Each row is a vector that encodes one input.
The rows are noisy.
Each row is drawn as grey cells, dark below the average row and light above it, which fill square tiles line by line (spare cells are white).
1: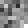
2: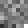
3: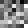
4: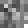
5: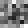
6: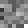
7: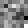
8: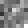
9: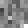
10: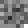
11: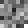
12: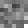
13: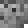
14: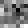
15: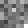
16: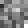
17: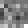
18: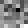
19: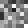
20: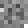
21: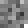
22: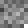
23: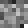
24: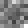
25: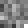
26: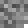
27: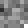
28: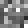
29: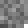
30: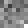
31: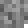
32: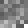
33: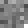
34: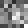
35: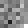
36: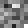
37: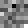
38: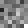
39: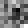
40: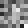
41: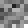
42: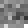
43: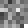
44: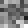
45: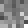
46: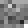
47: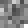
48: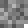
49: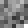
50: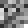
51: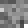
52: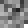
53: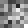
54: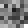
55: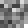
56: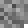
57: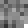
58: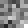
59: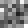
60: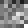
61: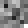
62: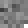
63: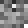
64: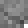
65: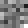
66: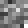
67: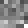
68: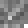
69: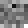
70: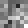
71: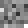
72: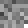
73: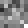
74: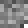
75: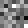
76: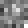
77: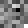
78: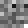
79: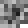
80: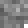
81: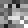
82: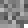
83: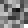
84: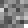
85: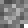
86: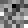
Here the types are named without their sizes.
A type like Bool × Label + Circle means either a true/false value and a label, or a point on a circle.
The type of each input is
(Label + Line) × Line.
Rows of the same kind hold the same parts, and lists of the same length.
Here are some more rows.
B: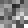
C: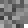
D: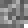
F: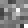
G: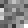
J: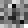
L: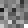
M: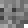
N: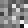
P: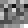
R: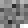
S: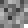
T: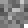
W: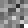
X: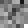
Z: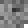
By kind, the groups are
B, C, D, F, G, J, L, M, S, X, Z
N, P, R, T, W

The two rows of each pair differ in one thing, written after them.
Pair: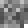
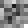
the place on the line
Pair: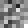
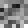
the place on the line
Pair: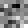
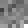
the label
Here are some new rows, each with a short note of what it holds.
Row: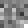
a label and a point on a line
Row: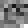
a label and a point on a line
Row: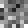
a label and a point on a line
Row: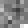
a label and a point on a line
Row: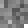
a point on each of two lines
